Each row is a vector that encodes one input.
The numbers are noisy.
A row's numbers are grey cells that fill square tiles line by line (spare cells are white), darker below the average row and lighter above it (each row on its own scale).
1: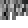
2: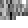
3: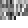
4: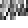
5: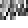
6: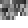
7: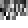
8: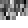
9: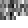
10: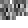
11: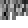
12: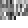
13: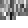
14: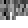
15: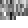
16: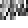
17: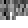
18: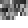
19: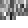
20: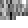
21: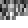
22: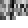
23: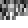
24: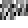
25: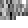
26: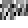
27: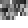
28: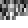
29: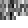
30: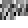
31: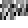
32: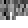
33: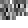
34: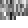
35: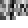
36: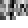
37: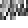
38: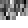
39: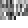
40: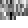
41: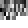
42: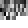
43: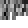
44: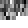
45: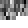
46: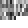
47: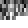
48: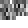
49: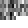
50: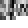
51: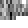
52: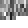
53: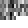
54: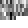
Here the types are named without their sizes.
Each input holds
either a point on a line, or a node of a tree.
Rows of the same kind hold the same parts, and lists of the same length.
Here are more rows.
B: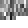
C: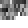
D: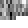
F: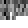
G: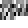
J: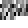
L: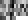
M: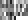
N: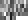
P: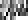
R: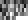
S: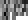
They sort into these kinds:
B, D, G, J, L, M, N, P
C, F, R, S

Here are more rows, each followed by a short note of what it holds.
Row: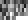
a point on a line
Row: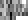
a node of a tree
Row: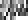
a node of a tree
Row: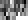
a point on a line
